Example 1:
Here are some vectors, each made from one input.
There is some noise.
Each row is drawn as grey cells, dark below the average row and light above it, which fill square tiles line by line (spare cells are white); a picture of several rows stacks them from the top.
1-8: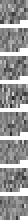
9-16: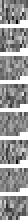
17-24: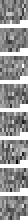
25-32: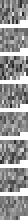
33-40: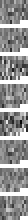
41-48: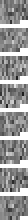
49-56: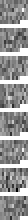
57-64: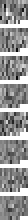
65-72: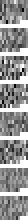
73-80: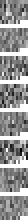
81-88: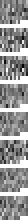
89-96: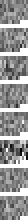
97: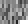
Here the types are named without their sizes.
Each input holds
a list of points on a line.
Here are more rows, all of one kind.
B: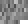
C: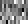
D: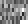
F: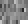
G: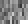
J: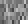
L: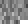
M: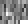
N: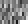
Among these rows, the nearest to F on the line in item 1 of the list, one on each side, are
B and L.
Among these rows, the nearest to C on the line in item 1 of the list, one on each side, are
B and N.
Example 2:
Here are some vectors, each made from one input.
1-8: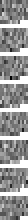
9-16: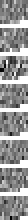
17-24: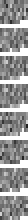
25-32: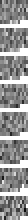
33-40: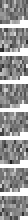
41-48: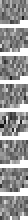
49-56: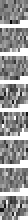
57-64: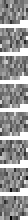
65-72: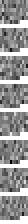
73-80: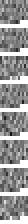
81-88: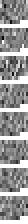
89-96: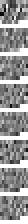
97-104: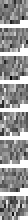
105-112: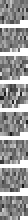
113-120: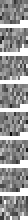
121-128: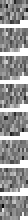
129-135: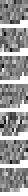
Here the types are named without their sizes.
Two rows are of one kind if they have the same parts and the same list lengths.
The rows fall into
2 kinds.
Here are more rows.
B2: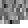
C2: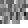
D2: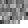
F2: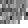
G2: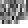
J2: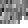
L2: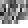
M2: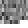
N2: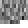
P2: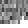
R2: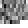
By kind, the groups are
B2, C2, D2, F2, J2, M2, N2, P2, R2
G2, L2

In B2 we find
a point on a circle and a true/false value.
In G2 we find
a fixed value.
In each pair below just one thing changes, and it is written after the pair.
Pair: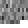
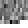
the place on the circle
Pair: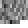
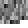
the place on the circle
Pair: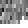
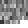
the place on the circle
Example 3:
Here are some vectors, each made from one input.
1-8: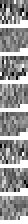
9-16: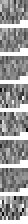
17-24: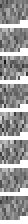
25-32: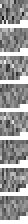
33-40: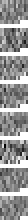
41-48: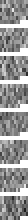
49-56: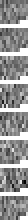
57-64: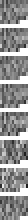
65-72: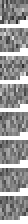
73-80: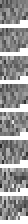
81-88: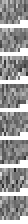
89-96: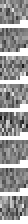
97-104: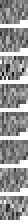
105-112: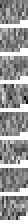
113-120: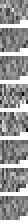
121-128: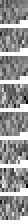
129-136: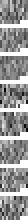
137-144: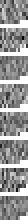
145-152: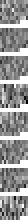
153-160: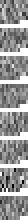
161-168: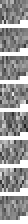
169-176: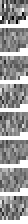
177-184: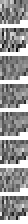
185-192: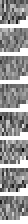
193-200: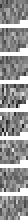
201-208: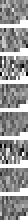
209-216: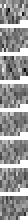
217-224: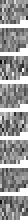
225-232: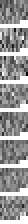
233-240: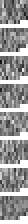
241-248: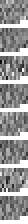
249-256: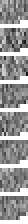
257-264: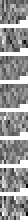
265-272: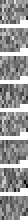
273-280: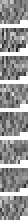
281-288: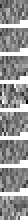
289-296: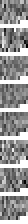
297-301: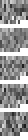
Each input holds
either a point on a 10-point line, or a point on a 13-point line.
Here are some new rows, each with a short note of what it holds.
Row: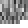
a point on a 13-point line
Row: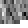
a point on a 13-point line
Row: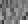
a point on a 10-point line
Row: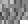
a point on a 13-point line
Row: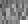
a point on a 10-point line
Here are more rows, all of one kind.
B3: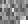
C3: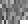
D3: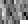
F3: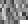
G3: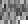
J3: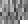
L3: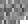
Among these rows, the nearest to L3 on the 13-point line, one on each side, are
B3 and C3.
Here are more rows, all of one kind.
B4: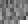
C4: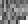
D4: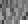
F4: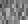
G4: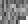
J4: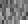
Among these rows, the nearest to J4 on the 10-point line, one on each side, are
B4 and D4.
